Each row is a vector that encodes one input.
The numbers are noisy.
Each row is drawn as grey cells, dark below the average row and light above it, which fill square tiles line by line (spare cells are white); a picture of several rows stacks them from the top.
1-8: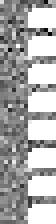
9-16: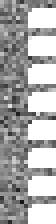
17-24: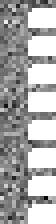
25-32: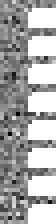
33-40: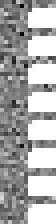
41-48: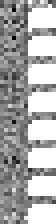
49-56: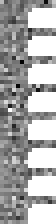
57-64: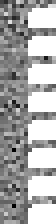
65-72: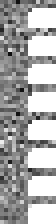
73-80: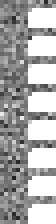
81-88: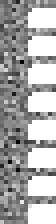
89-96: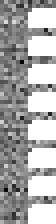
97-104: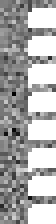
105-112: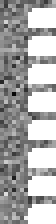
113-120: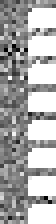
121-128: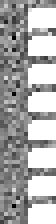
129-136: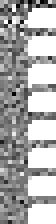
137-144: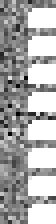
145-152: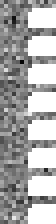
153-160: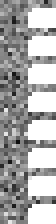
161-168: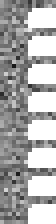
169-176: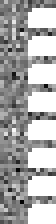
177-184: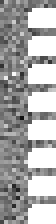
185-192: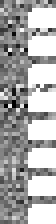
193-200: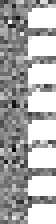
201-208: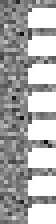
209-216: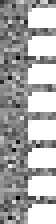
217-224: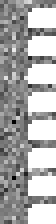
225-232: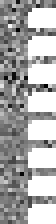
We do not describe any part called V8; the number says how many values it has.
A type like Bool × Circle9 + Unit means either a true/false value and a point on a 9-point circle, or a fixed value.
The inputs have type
(Bool × Circle5 + (Circle6 + Unit) × Tree9) × V8 + List2(Line4).
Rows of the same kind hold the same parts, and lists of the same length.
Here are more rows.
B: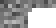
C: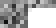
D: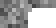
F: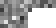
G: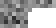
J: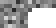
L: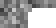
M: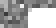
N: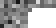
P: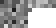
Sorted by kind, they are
B, C, L
D, M
F
G
J
N, P

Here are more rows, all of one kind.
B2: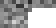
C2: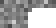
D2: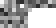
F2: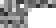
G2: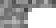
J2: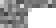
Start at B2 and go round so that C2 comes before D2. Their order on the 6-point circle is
B2, F2, J2, G2, C2, D2.
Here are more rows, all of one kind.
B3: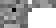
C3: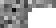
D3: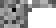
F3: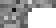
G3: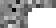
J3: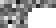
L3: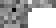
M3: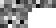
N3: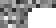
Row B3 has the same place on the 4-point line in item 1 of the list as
D3, F3 and L3.
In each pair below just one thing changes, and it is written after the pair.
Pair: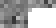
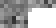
the place on the 6-point circle
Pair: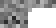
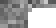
the value of V8
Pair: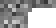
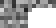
the value of V8
